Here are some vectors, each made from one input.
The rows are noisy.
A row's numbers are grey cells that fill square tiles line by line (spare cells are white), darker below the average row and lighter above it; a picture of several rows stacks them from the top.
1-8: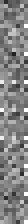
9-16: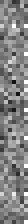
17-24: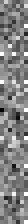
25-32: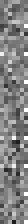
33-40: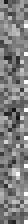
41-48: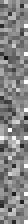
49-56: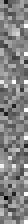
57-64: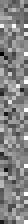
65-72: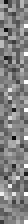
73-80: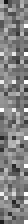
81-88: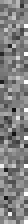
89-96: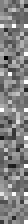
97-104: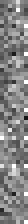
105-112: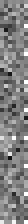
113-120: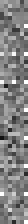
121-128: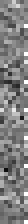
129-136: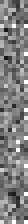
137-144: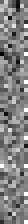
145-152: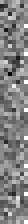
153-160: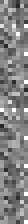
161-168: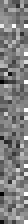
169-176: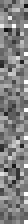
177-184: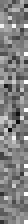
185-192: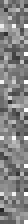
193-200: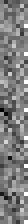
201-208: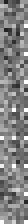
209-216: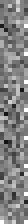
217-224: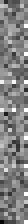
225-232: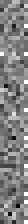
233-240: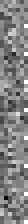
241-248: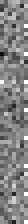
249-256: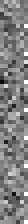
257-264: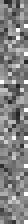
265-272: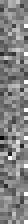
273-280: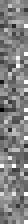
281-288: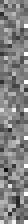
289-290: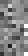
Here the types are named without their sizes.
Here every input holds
either a fixed value, or a point on each of two lines, or three true/false values.
